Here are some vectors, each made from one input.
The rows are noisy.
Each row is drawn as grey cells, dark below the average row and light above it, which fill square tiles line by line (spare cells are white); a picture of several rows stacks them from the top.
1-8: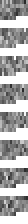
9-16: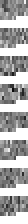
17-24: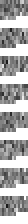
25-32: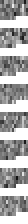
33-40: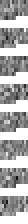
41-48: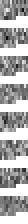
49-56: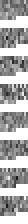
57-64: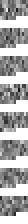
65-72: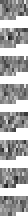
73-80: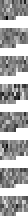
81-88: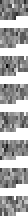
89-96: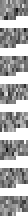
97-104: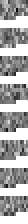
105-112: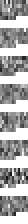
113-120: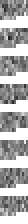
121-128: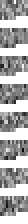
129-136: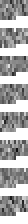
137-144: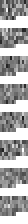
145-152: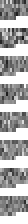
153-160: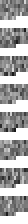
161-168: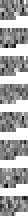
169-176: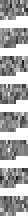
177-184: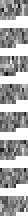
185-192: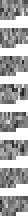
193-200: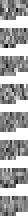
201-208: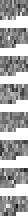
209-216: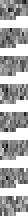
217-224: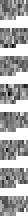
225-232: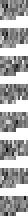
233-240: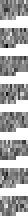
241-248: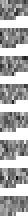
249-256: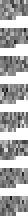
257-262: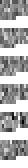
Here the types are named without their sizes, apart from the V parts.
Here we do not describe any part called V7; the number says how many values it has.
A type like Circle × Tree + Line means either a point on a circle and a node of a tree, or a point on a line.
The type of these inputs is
(Label + Tree) × V7 + List(Line).
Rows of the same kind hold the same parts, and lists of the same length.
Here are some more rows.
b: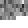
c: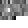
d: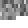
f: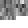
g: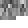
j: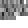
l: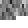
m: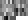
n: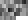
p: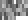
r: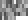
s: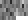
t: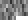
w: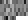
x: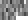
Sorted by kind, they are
b, g
c, m, w
d, f
j, l, s, t, x
n
p, r

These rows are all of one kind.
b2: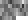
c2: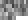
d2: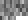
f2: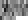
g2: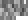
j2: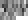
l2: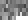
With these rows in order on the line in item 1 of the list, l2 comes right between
c2 and d2.
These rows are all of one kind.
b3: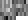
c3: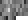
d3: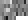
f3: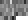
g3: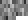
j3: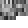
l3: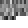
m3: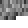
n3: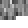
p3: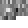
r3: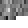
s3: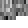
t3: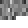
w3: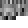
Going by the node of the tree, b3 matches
d3, g3 and s3.
